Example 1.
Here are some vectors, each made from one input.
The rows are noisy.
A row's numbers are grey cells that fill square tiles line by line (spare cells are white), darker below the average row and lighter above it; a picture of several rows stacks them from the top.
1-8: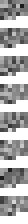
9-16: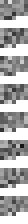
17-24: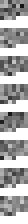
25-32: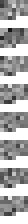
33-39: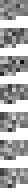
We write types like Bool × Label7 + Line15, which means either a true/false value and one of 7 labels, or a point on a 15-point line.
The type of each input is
Bool × Label6.
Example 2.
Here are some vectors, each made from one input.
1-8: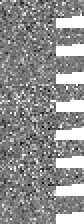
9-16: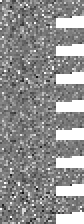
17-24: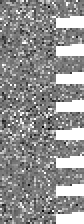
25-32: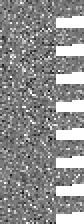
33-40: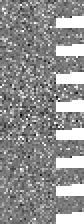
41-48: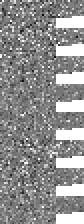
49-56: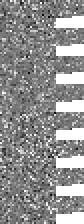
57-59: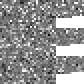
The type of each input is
Tree7 + Tree8.
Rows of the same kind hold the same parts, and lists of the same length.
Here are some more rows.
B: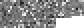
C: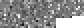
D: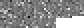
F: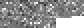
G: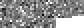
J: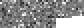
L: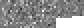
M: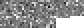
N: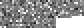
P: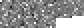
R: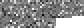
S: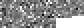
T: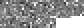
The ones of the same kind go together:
B, G, J, N, R, S
C, D, F, L, M, P, T

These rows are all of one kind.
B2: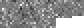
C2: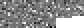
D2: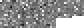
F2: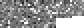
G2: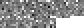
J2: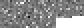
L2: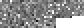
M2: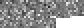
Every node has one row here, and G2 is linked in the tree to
M2.
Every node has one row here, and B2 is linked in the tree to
D2, J2 and M2.
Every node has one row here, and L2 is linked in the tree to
D2.
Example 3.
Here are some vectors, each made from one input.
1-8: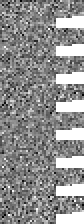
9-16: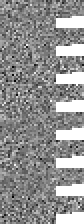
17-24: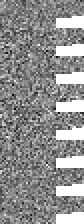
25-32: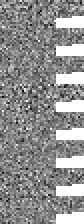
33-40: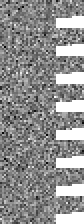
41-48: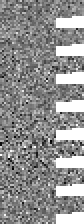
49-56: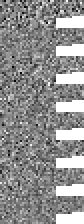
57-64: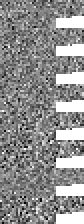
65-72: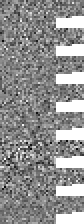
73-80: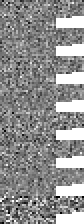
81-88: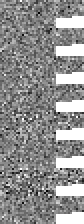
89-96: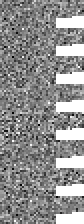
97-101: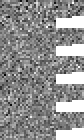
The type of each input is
Tree8 + Tree13.
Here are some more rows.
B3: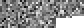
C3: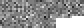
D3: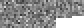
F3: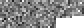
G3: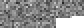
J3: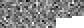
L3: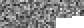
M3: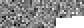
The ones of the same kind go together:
B3, F3, L3, M3
C3, D3, G3, J3

